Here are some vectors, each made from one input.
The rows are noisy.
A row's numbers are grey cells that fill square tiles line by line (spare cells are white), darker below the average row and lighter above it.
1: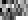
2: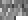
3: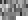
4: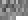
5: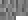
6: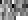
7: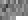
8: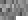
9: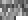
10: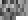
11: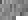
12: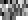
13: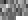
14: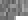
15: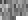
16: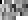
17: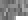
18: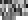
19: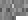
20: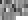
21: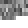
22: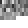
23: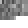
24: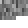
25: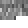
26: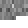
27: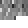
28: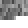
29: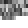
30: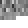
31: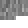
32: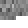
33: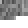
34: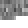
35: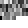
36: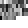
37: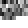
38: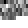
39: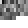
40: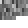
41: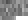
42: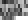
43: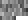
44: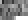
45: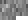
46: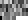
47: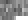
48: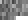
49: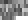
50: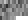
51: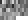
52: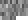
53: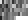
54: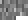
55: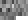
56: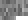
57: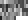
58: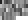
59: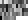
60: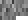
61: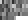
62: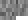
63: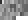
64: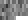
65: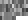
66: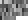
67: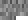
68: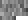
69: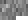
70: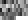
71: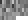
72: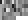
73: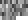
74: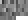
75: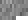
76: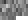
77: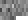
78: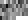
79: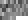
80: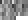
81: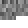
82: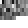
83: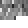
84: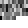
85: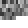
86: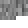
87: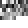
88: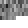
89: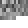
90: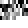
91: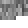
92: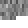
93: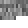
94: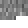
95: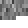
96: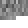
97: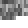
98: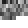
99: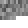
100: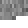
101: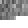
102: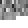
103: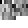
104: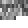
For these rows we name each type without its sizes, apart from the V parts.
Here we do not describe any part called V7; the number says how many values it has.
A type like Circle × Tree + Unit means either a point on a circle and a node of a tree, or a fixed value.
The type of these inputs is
Bool × Bool × Bool + Tree × V7.
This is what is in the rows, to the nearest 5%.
About 40% of them hold a node of a tree and a value of V7. The rest hold three true/false values.
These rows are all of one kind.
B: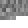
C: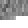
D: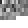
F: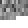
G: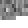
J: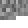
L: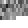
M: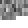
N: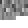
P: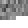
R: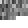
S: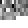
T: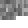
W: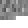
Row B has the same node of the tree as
G, J, S and T.
